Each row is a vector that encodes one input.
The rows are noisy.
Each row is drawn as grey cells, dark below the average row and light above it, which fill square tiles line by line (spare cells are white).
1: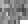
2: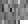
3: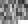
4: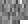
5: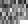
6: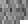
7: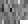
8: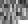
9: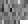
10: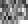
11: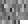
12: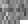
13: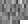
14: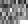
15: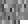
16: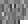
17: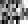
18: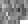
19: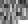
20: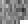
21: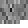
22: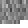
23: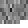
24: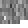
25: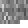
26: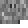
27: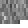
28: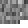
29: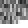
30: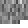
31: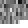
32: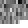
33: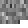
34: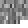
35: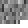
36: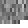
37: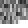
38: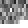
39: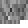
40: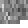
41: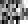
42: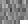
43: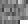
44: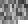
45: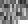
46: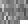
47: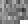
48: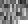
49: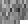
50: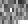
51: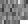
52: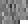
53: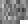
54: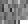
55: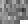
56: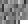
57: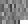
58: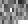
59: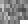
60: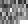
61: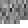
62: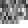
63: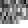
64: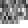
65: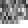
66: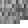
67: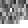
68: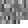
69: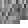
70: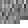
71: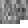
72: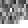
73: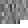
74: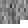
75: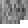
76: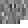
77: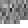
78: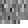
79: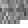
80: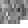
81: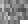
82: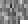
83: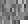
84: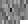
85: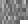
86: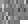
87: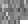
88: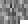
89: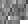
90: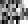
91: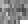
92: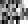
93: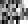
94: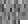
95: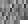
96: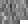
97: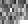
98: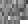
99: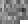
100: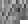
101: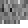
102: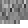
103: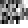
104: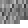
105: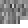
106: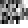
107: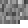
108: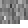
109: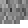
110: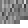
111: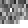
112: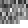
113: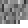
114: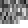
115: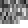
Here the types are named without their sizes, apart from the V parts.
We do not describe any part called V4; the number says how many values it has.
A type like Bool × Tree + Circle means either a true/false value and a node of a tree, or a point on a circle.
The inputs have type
List(Bool × V4).
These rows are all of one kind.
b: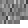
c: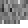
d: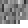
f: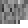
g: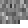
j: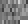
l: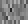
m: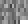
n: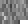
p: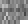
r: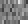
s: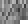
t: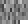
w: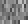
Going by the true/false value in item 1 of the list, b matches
l, p and s.
